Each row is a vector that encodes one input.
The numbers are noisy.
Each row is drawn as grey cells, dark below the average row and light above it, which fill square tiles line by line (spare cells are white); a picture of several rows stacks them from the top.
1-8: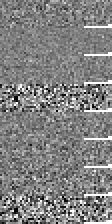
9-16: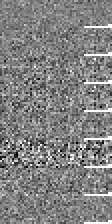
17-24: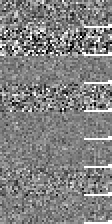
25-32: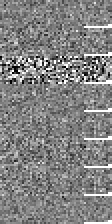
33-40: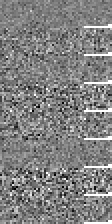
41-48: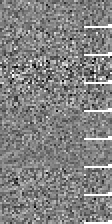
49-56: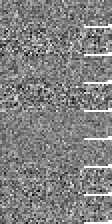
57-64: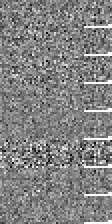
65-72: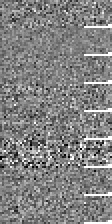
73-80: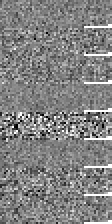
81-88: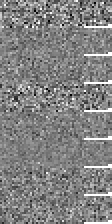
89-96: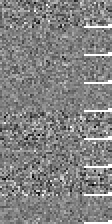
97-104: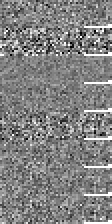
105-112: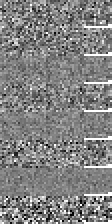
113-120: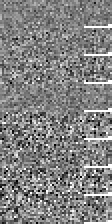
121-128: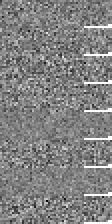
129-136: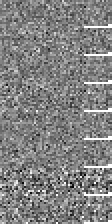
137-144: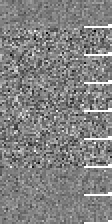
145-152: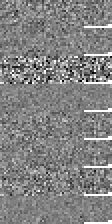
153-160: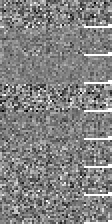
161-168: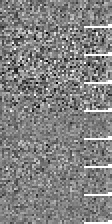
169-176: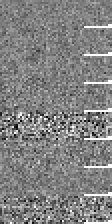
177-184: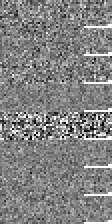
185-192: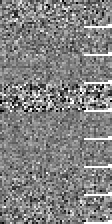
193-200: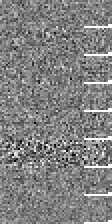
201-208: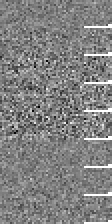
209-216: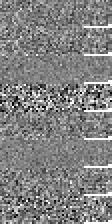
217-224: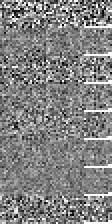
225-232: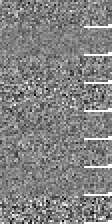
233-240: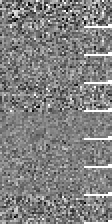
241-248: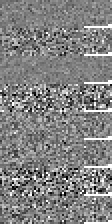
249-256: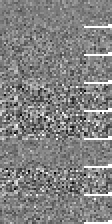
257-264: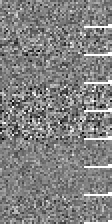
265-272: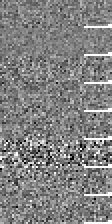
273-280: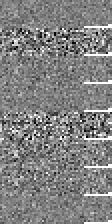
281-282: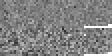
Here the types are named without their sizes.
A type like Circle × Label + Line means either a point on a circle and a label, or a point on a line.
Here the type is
List((Circle + Unit) × Line).
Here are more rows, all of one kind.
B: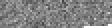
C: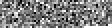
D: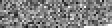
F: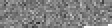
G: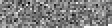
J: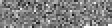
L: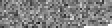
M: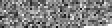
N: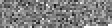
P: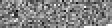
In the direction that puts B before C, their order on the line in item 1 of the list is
B, J, F, G, D, C, L, N, M, P.
